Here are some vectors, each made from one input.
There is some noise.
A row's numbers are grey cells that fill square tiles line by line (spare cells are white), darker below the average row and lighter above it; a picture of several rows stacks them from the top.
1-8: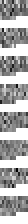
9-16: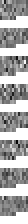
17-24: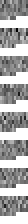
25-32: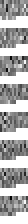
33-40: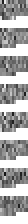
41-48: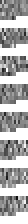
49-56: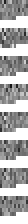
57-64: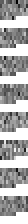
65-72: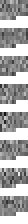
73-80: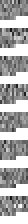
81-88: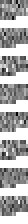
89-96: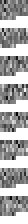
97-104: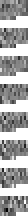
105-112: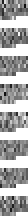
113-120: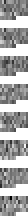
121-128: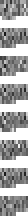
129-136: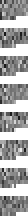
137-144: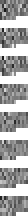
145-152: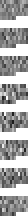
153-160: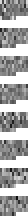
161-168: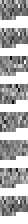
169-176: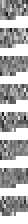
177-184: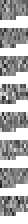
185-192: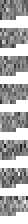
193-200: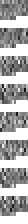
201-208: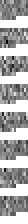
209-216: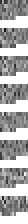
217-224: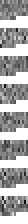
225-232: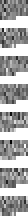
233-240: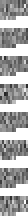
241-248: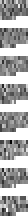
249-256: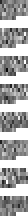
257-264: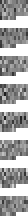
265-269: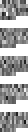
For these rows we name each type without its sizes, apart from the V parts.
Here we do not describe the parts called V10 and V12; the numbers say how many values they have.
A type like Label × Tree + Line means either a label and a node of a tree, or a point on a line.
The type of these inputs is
(Bool × Bool × Bool × Bool + V10) × V12 + Tree + Unit.
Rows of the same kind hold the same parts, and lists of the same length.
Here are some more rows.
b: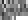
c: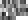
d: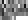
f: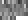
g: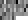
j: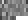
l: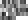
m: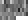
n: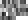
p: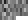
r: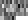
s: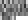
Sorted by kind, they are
b, d, s
c, l, n
f, j, m, p
g, r

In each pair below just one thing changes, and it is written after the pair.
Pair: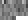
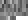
the value of V12
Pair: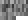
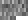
the value of V12
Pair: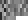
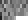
the value of V12
